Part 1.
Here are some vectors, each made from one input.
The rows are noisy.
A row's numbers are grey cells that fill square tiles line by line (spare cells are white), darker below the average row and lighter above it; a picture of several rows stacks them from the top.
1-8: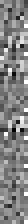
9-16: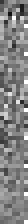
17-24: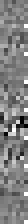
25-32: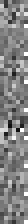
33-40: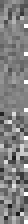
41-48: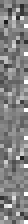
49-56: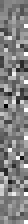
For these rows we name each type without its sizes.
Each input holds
a node of a tree.
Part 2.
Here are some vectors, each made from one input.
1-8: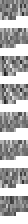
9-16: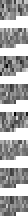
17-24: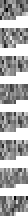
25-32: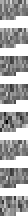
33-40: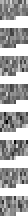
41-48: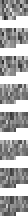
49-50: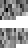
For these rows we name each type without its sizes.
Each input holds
a label.
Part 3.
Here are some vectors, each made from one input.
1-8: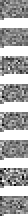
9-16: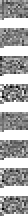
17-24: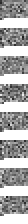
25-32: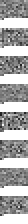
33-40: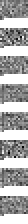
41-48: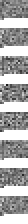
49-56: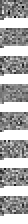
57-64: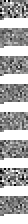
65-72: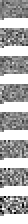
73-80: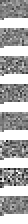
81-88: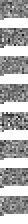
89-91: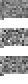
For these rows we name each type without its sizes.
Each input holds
a point on a circle.
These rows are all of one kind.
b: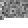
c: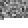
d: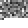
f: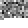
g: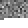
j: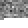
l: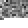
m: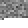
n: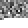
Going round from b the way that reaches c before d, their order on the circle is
b, f, m, c, j, n, g, d, l.
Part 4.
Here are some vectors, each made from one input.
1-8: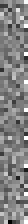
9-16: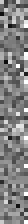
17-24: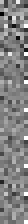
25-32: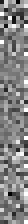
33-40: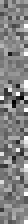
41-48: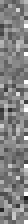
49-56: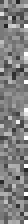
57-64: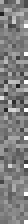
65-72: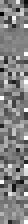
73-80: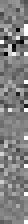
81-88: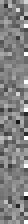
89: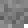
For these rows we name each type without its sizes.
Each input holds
a point on a line.
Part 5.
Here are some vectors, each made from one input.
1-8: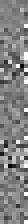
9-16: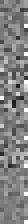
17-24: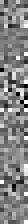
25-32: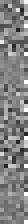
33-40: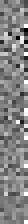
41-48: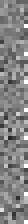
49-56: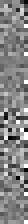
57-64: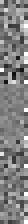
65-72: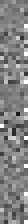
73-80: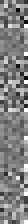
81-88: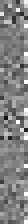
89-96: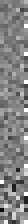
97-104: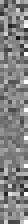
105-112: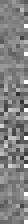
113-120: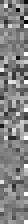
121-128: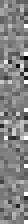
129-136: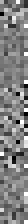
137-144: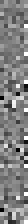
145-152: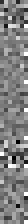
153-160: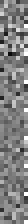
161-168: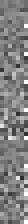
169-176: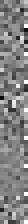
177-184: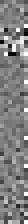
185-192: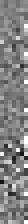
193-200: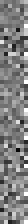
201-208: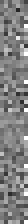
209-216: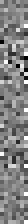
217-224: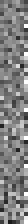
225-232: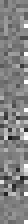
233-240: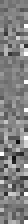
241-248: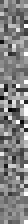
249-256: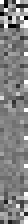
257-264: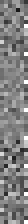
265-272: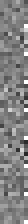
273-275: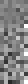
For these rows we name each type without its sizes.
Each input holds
a point on a line.
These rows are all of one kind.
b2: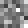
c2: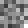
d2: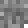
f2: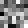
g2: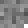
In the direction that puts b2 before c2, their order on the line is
b2, g2, d2, c2, f2.
